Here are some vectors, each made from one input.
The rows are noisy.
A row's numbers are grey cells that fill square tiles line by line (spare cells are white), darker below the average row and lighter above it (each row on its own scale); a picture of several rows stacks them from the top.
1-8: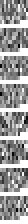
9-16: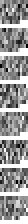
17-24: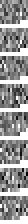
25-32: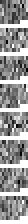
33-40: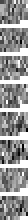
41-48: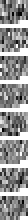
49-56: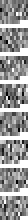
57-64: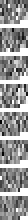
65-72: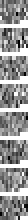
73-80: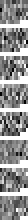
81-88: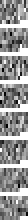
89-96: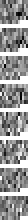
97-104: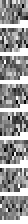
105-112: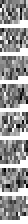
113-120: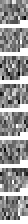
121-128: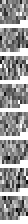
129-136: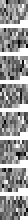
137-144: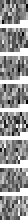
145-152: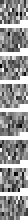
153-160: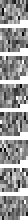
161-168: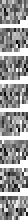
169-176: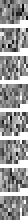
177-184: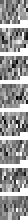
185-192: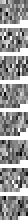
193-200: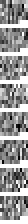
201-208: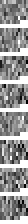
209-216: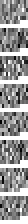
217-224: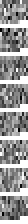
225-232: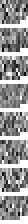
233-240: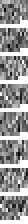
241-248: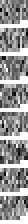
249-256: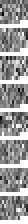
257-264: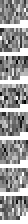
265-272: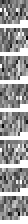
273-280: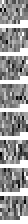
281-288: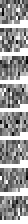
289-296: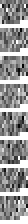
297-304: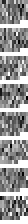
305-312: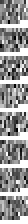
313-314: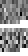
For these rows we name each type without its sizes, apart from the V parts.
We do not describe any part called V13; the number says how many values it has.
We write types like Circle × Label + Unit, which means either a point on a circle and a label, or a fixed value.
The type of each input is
Label × (Line + V13).
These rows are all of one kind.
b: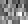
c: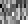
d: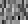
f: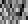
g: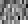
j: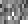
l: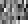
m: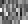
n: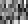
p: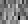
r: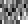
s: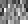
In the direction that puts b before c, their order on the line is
d, n, l, m, g, s, p, b, f, r, c, j.
